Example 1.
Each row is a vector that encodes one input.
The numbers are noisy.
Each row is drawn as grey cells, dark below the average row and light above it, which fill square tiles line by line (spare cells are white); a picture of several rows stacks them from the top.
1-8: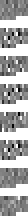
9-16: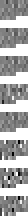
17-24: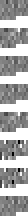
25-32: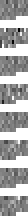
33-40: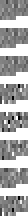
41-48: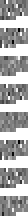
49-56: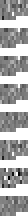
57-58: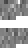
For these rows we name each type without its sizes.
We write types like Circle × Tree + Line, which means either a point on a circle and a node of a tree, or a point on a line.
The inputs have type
Line.
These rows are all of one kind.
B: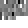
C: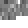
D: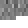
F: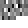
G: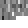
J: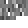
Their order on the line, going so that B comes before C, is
B, D, C, G, J, F.
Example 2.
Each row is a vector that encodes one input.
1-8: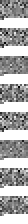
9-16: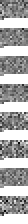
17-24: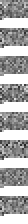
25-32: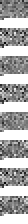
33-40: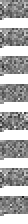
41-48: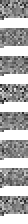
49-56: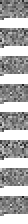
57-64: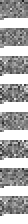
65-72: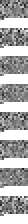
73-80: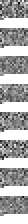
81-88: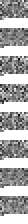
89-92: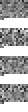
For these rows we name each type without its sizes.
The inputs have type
Line.
